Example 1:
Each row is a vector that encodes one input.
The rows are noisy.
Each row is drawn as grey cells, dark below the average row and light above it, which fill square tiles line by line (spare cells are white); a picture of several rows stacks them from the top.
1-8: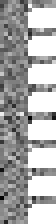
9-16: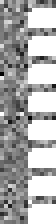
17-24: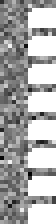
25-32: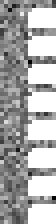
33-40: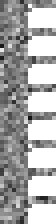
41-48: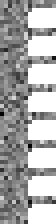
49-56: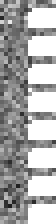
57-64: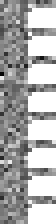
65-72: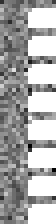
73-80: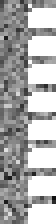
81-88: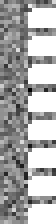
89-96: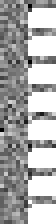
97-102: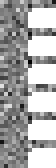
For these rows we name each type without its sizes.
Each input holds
a point on a line, together with either a point on a line, or a node of a tree.
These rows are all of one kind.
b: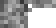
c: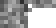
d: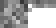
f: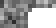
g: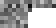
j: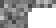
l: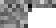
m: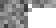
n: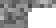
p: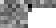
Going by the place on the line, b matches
c, d and m.
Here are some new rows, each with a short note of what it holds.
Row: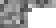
a point on a line and a node of a tree
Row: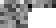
a point on each of two lines
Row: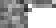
a point on a line and a node of a tree
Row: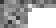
a point on a line and a node of a tree
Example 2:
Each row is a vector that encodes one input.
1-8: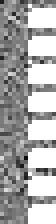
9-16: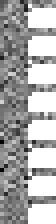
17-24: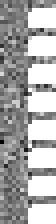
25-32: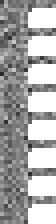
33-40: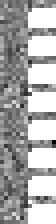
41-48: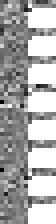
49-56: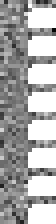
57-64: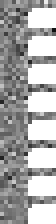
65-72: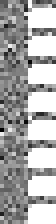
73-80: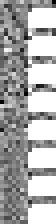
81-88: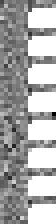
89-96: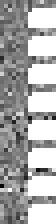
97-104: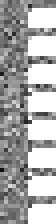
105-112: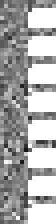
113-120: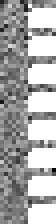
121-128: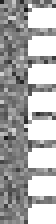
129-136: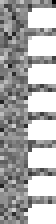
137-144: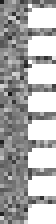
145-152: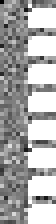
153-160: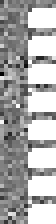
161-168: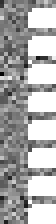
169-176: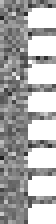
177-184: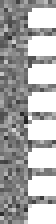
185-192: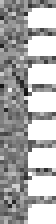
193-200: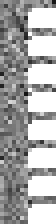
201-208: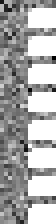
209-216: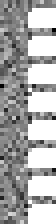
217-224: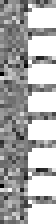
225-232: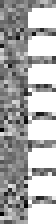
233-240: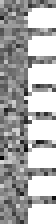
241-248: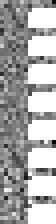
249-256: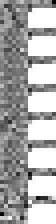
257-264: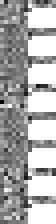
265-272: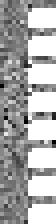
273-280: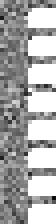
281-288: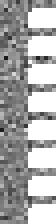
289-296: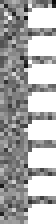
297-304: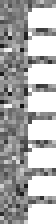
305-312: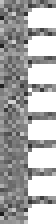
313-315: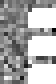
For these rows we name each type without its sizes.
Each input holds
a point on a line, together with either a point on a line, or a node of a tree.
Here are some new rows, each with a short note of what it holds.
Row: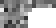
a point on a line and a node of a tree
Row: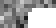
a point on each of two lines
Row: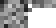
a point on a line and a node of a tree
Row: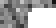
a point on each of two lines
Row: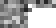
a point on a line and a node of a tree
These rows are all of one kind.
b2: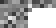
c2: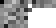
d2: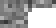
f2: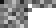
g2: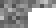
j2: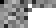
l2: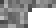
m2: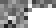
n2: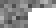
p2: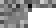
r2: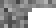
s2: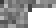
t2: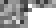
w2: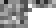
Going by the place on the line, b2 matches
c2, f2, j2 and m2.
